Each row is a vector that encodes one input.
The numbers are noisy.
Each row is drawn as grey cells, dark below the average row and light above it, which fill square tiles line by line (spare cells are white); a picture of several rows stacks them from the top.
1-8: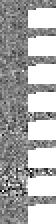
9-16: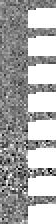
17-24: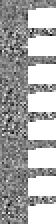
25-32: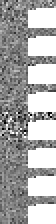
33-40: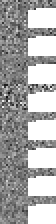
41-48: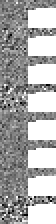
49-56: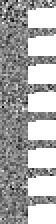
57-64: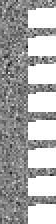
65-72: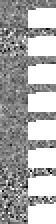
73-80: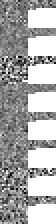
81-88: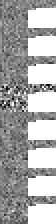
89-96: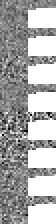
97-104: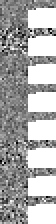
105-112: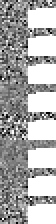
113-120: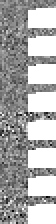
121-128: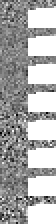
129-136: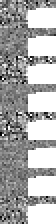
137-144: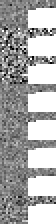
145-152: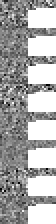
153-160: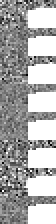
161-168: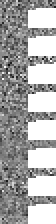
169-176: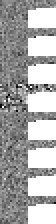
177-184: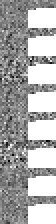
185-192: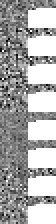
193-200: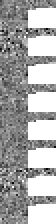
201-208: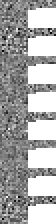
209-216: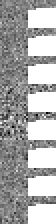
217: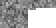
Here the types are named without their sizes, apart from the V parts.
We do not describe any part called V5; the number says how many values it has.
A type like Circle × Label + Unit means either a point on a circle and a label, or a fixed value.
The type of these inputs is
Bool × (Label + Tree) + V5.
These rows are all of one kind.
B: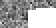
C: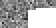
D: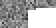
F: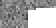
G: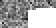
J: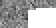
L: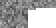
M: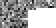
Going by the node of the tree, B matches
L and M.
